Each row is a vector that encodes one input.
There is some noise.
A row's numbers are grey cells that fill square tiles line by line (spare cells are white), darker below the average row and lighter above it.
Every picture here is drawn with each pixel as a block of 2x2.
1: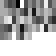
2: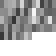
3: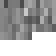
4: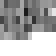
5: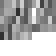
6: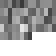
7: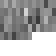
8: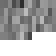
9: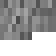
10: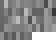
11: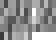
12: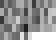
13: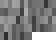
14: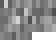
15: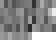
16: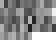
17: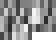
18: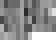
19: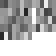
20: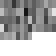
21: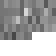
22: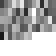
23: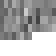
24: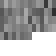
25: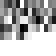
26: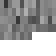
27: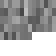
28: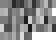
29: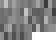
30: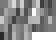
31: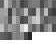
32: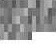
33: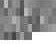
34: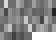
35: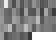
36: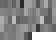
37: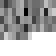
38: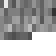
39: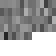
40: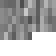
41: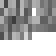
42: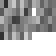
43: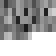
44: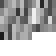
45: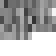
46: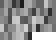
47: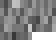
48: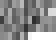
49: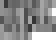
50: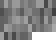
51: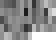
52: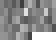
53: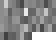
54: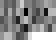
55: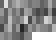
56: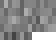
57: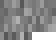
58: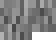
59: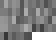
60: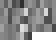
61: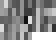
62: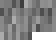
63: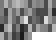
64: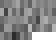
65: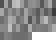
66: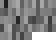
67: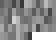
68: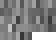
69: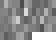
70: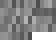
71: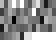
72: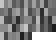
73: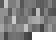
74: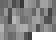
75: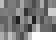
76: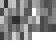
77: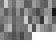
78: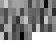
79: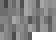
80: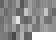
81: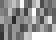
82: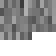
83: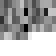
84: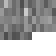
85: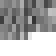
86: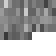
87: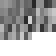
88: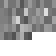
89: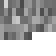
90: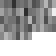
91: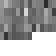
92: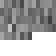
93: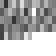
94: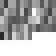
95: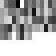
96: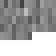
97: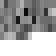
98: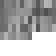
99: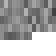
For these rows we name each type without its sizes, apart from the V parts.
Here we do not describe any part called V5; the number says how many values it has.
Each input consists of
a list of items, each a true/false value and a value of V5.
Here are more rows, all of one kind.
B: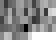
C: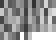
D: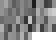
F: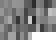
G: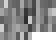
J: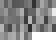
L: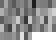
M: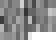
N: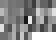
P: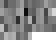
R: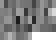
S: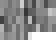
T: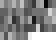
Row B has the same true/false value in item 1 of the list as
J, P and R.
